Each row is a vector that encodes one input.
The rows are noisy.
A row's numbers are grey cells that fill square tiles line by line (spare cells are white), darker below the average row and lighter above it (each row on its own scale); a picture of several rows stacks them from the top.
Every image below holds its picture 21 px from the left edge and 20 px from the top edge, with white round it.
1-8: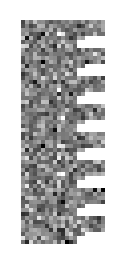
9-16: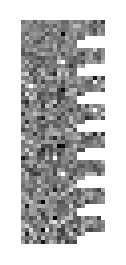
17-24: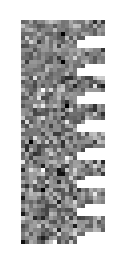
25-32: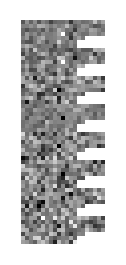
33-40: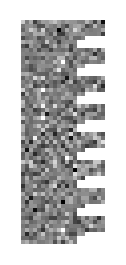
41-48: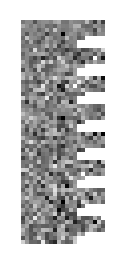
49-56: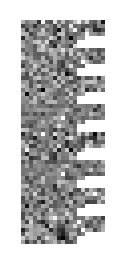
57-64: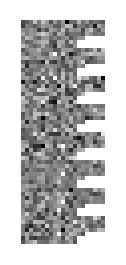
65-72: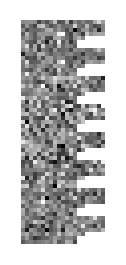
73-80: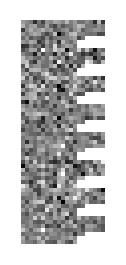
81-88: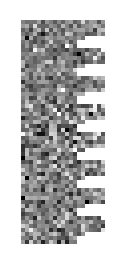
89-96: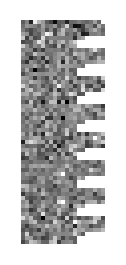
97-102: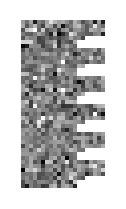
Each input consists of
a node of an 8-node tree, together with either a node of an 8-node tree, or a node of a 9-node tree.
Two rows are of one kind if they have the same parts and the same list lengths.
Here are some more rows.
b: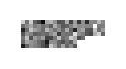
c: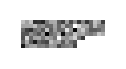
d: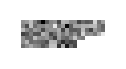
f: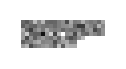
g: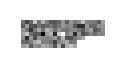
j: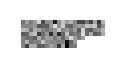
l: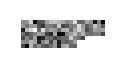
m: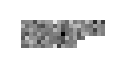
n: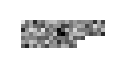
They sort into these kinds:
b, c, d, j, l, m, n
f, g

